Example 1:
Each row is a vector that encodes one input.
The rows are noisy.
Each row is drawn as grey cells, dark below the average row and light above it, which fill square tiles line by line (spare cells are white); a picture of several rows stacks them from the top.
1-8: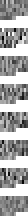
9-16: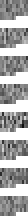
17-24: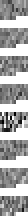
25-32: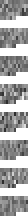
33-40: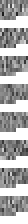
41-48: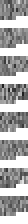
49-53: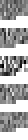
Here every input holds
one of 11 labels.
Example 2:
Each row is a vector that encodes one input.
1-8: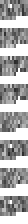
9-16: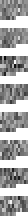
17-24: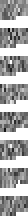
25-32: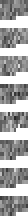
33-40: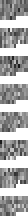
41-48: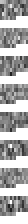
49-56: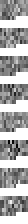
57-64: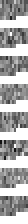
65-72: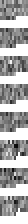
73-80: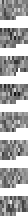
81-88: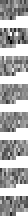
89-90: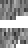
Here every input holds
one of 5 labels.
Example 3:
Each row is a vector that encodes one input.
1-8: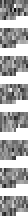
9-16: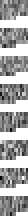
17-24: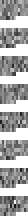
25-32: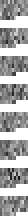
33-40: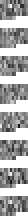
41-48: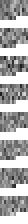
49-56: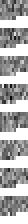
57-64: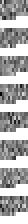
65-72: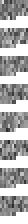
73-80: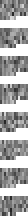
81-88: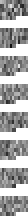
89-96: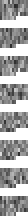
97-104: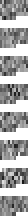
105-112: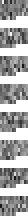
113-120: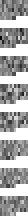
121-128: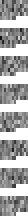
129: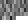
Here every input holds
one of 11 labels.
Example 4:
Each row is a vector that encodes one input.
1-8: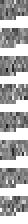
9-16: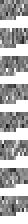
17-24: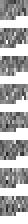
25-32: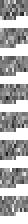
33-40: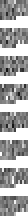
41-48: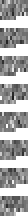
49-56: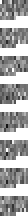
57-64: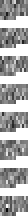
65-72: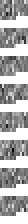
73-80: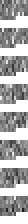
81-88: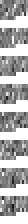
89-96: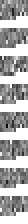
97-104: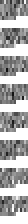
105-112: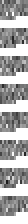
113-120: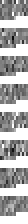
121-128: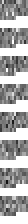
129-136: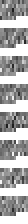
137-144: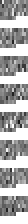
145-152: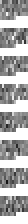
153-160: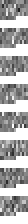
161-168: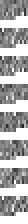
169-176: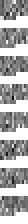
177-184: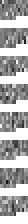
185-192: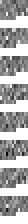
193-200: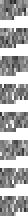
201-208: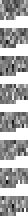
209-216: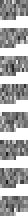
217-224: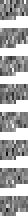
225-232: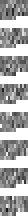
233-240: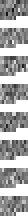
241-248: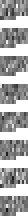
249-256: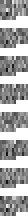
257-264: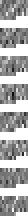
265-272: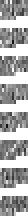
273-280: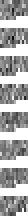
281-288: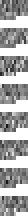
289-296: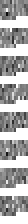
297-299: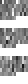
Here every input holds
a point on a 9-point circle.
